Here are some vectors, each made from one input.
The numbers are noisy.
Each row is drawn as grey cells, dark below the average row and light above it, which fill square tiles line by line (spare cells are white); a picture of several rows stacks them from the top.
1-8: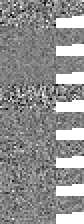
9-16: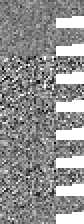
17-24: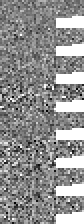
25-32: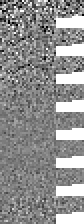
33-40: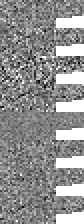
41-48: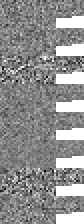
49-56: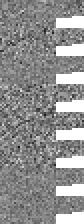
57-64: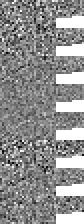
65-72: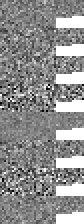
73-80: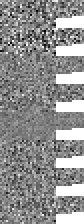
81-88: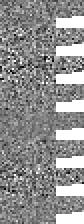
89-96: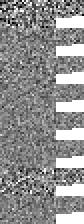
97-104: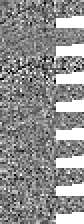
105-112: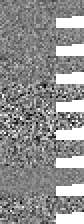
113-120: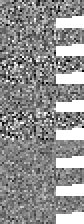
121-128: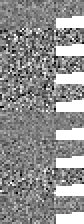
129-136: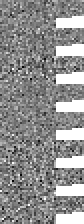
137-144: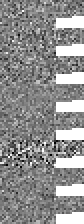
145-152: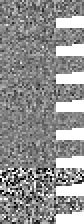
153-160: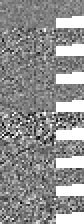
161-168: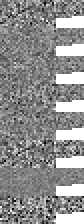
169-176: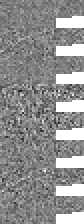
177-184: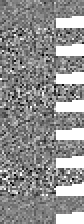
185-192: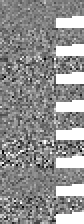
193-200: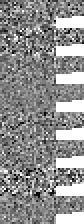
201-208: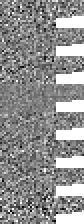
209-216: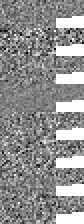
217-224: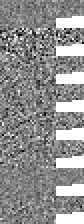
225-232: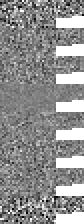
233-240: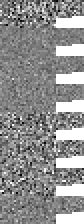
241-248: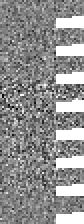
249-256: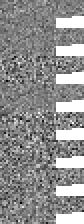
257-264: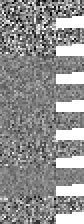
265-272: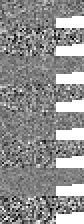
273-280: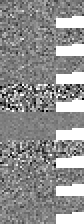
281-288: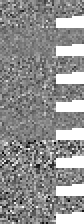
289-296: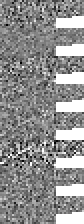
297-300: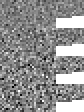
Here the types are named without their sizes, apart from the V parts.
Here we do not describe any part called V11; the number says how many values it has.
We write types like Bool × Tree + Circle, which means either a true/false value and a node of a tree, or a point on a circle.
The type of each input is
((Label + Line) × Line + V11) × Tree.
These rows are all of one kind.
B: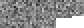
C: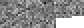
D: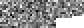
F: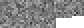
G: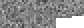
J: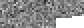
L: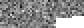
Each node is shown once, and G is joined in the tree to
C and D.
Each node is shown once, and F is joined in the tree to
L.
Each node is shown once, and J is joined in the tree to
B.
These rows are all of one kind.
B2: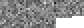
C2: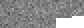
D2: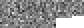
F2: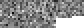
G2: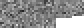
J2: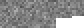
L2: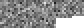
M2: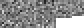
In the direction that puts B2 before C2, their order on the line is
M2, G2, B2, F2, D2, L2, C2, J2.
